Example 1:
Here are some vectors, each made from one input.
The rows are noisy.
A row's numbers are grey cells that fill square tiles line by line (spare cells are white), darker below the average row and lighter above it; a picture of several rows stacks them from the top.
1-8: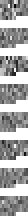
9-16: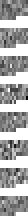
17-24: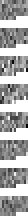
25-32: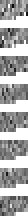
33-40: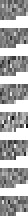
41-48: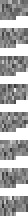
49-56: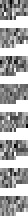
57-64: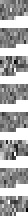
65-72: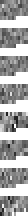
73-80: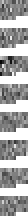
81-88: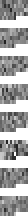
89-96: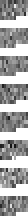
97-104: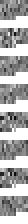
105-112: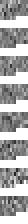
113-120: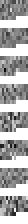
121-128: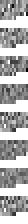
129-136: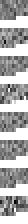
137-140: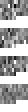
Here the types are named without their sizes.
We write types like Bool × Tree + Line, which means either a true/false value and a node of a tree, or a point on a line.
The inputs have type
Bool × Bool × Bool + List(Line).
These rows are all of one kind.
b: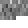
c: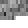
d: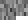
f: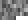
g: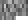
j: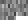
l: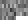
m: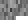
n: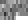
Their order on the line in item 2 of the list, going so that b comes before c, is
j, n, d, l, b, m, c, f, g.
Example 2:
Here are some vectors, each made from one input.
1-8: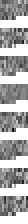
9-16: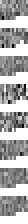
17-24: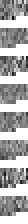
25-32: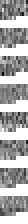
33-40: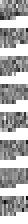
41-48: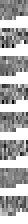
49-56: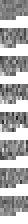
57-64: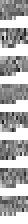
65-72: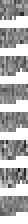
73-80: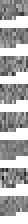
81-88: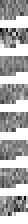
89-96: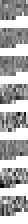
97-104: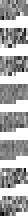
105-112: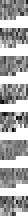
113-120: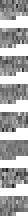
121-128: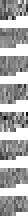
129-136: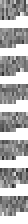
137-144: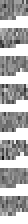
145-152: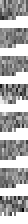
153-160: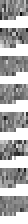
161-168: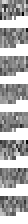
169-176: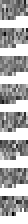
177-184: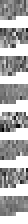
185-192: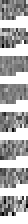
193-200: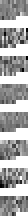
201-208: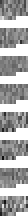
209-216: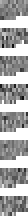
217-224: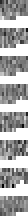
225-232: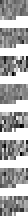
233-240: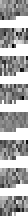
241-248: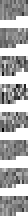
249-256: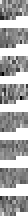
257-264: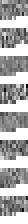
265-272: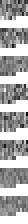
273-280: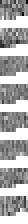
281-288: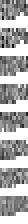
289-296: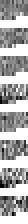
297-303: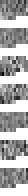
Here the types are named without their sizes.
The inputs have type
Bool × (Circle + Unit) × Line.
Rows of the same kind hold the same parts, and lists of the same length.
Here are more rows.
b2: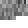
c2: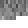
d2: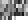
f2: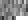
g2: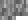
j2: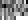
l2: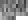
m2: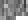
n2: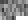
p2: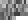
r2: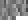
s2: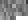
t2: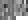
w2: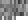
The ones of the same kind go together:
b2, c2, d2, g2, l2, m2, n2, p2, r2, s2, w2
f2, j2, t2

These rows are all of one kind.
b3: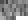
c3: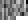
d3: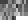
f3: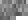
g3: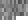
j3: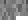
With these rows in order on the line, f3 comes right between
c3 and d3.
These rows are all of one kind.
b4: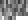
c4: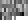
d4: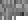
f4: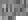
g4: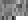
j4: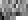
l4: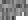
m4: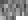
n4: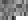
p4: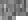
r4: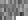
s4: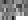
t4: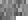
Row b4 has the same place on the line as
n4 and p4.
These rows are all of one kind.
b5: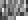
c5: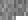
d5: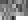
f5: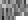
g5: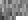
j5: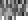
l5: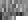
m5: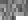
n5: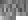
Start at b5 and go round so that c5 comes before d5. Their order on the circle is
b5, n5, c5, l5, j5, g5, f5, d5, m5.
